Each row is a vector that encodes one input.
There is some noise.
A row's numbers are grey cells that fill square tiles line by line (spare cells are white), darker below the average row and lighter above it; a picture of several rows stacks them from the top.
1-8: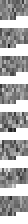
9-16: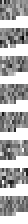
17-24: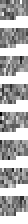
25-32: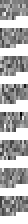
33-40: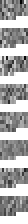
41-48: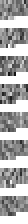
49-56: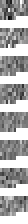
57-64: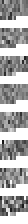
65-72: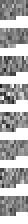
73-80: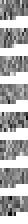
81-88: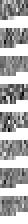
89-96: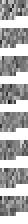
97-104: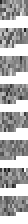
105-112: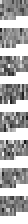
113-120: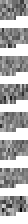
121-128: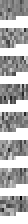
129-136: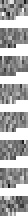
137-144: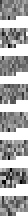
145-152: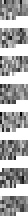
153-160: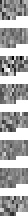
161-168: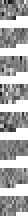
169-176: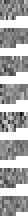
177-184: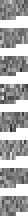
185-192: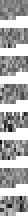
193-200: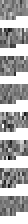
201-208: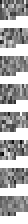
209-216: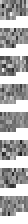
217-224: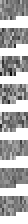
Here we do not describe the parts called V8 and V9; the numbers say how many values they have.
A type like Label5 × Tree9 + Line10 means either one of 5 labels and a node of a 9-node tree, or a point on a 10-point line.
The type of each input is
(Circle10 + Label7) × V8 × V9 + Unit.
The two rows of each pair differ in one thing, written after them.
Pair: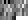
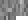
the value of V8
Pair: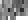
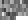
the label
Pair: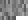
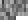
the label
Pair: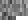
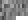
the value of V8
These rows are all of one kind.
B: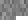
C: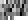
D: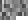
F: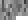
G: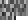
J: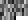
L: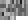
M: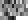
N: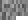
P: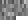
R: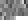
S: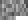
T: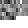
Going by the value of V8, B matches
J and N.
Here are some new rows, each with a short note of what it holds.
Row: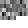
a point on a 10-point circle, a value of V8 and a value of V9
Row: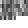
a fixed value
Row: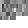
a fixed value
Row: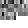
a fixed value
